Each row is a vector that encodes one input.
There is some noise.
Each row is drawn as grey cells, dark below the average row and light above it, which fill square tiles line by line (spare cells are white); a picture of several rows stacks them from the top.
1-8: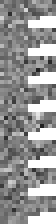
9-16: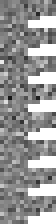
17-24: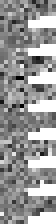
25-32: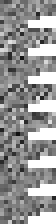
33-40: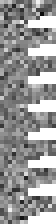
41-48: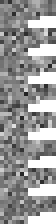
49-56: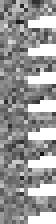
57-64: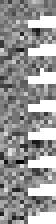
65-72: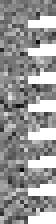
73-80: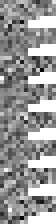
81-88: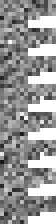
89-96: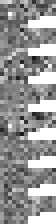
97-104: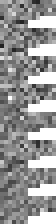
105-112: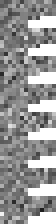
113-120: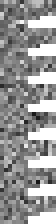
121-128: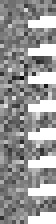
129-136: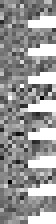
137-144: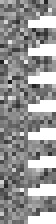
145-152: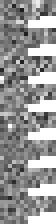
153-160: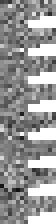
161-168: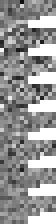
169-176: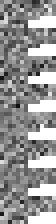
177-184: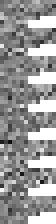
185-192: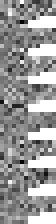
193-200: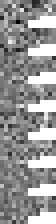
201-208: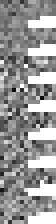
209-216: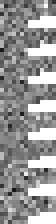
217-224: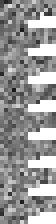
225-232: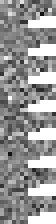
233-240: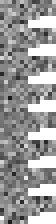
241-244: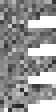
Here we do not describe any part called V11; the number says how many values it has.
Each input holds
either one of 10 labels, or a point on a 7-point line, a true/false value and a value of V11.
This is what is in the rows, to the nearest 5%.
About 35% of them hold one of 10 labels. The rest hold a point on a 7-point line, a true/false value and a value of V11.
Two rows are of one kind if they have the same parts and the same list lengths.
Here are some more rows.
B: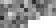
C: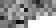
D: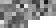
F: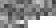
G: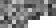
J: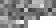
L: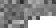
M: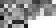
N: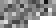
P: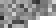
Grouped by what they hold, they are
B, C, D, M, N, P
F, G, J, L

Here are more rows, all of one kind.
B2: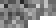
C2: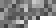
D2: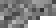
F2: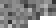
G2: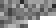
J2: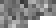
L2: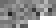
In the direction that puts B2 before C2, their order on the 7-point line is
D2, B2, C2, F2, L2, J2, G2.
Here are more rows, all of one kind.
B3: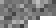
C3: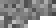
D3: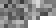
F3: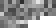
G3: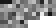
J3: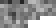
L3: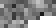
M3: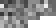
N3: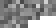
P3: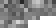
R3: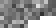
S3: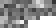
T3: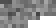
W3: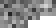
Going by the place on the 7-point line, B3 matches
C3, F3, P3 and S3.
